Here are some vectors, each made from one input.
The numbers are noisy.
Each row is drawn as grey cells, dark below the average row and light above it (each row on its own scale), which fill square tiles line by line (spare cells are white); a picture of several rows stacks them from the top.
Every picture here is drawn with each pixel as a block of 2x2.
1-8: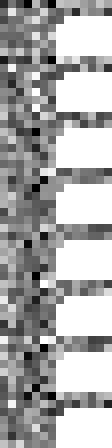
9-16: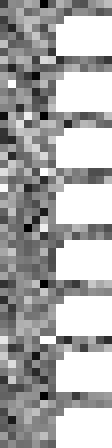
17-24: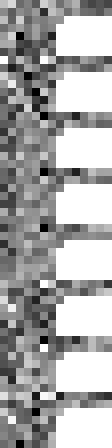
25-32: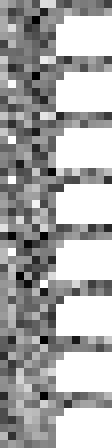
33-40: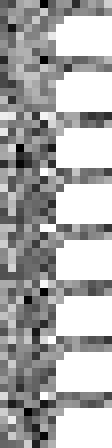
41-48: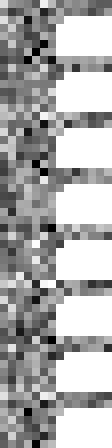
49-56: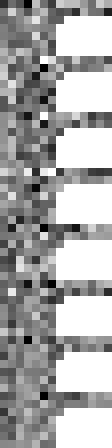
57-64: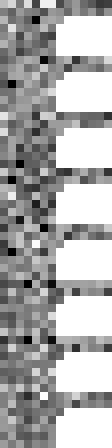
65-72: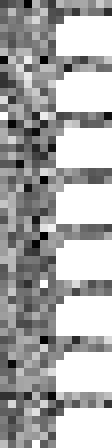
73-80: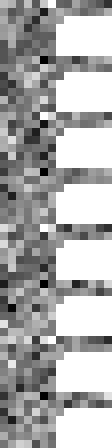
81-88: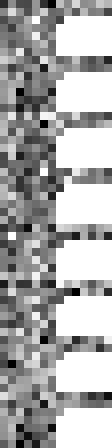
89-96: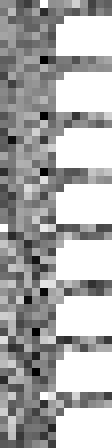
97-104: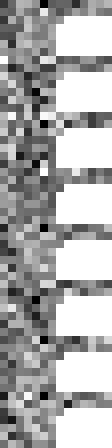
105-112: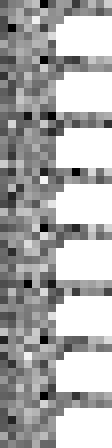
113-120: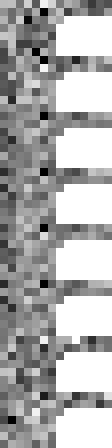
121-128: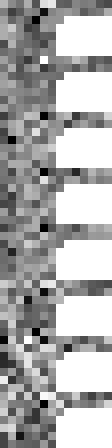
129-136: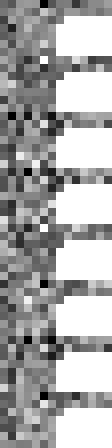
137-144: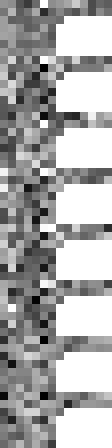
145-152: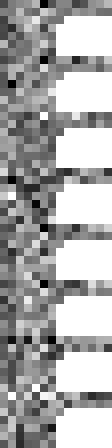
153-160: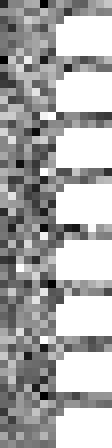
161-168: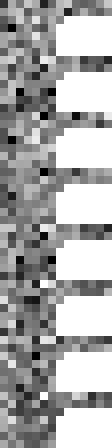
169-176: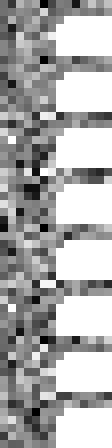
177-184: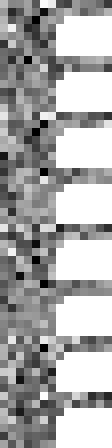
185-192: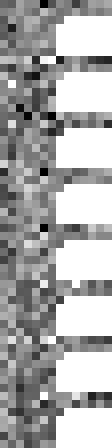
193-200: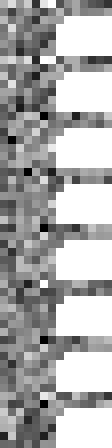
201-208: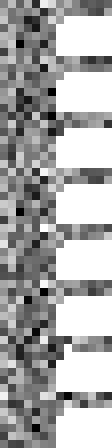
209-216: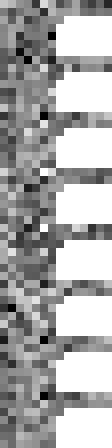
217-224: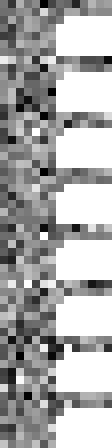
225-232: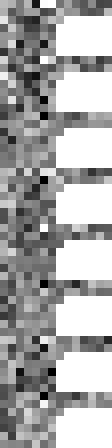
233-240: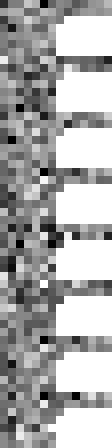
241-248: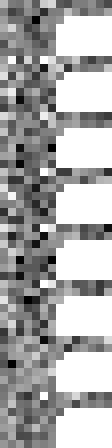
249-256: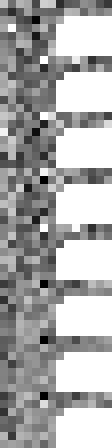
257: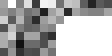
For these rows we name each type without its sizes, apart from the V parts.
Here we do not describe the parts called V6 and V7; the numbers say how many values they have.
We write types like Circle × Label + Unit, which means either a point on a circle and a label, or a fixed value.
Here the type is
Bool × (Label + Line × V6 × V7).
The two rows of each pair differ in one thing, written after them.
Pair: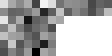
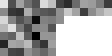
the value of V6
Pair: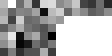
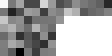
the value of V7
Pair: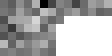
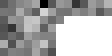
the value of V7
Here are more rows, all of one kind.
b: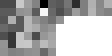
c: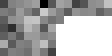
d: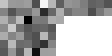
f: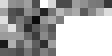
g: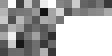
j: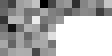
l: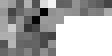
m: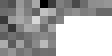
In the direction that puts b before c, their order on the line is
j, l, m, d, b, f, c, g.
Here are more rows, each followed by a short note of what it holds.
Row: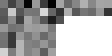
a label and a true/false value
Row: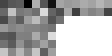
a label and a true/false value
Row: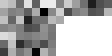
a point on a line, a true/false value, a value of V6 and a value of V7
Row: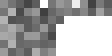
a label and a true/false value
